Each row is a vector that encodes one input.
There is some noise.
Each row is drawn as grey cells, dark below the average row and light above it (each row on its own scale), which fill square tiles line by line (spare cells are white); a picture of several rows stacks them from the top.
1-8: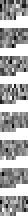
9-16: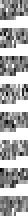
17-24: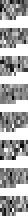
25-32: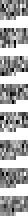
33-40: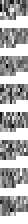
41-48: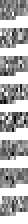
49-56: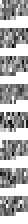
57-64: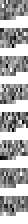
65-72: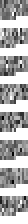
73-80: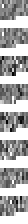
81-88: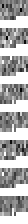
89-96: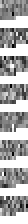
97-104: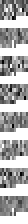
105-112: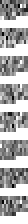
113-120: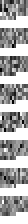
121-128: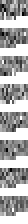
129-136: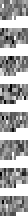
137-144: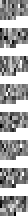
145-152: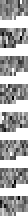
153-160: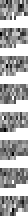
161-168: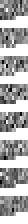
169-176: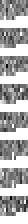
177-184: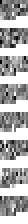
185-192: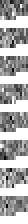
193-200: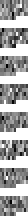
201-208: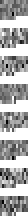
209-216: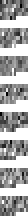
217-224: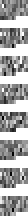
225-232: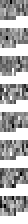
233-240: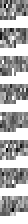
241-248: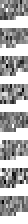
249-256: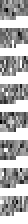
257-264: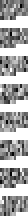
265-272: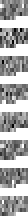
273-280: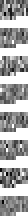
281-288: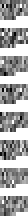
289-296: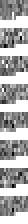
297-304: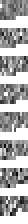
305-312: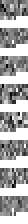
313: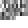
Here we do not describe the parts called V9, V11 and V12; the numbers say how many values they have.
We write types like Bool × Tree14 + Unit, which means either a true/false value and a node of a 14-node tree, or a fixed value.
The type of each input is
(Bool × Line5 + (Line6 + V9) × V12) × V11.
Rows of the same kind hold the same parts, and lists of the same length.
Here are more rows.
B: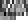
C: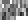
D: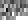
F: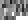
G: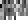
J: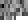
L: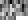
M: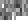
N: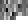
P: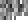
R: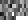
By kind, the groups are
B, D, G, J, N, R
C, M
F, L, P

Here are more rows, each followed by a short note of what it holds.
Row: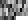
a value of V9, a value of V11 and a value of V12
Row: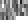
a point on a 5-point line, a true/false value and a value of V11
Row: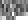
a value of V9, a value of V11 and a value of V12
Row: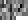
a point on a 6-point line, a value of V11 and a value of V12
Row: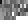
a value of V9, a value of V11 and a value of V12
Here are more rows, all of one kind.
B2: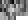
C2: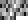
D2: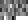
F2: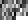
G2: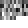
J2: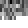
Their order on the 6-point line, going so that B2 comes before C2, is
D2, B2, C2, F2, G2, J2.
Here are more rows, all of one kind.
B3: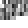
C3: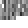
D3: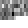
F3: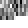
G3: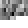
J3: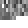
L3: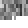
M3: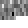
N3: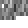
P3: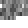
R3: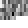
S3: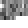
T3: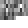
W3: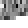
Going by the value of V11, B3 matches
C3, J3 and R3.
